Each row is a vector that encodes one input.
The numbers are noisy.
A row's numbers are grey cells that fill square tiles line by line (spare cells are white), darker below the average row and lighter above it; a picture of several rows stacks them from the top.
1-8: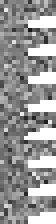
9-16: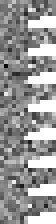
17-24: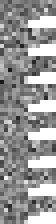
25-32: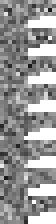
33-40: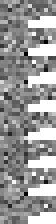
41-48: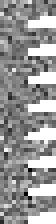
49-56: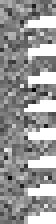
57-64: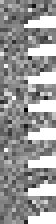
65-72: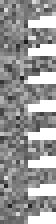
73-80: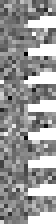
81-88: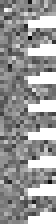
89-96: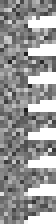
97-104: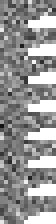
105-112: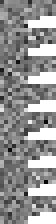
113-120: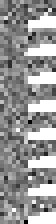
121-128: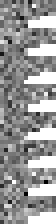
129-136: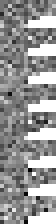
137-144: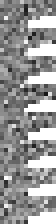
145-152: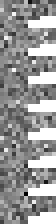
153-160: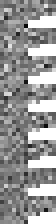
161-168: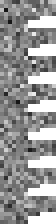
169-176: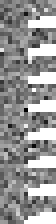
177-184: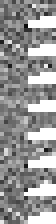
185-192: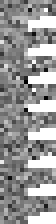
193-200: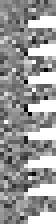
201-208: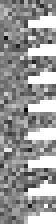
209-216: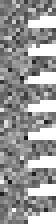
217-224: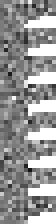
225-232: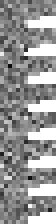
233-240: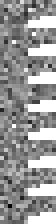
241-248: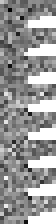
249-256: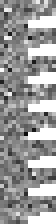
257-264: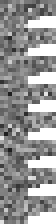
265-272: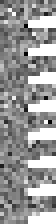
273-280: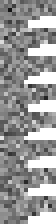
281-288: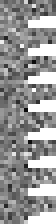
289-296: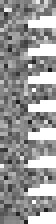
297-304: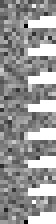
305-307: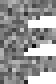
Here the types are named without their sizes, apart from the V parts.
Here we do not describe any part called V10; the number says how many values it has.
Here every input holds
a node of a tree and a value of V10, together with either a node of a tree, or four true/false values.
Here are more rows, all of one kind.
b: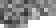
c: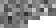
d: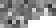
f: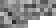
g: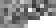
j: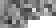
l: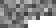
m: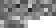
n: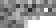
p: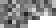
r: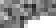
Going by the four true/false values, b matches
c, d, j and p.
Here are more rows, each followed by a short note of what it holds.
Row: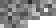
a node of a tree, four true/false values and a value of V10
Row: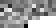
a node of each of two trees and a value of V10
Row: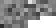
a node of a tree, four true/false values and a value of V10
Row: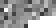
a node of each of two trees and a value of V10
